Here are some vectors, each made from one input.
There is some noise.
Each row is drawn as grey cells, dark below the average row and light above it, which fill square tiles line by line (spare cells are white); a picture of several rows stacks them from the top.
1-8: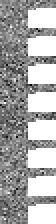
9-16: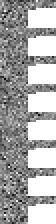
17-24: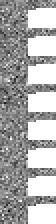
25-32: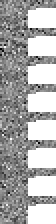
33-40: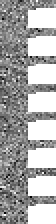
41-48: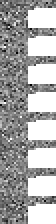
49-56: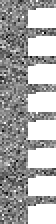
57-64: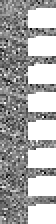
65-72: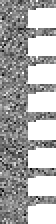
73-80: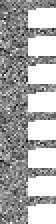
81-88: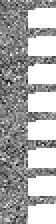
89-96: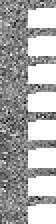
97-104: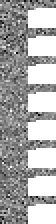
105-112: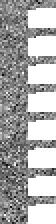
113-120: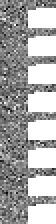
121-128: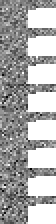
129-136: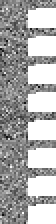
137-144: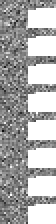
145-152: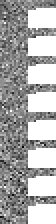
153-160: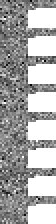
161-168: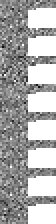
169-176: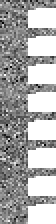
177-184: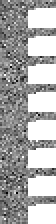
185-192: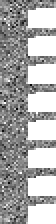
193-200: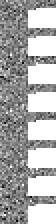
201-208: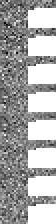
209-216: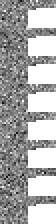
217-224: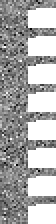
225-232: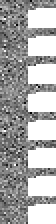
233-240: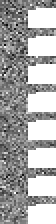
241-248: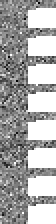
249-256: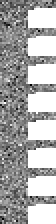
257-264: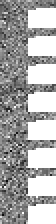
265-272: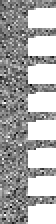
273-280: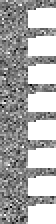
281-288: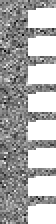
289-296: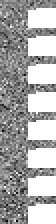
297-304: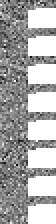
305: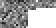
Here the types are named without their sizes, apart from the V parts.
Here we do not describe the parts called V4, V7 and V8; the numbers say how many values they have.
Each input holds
a value of V8, together with either a true/false value, a value of V4 and a value of V7, or a list of points on a line.
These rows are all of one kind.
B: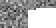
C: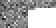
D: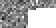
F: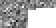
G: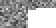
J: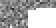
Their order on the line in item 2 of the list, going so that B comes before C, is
D, J, B, F, C, G.
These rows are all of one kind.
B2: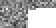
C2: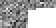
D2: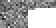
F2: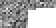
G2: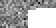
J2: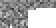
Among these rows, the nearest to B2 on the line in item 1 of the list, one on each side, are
C2 and D2.
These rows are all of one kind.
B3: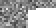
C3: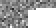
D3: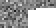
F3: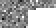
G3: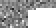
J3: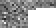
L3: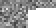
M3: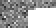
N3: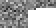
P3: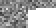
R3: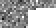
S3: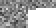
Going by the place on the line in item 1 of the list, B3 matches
C3 and R3.
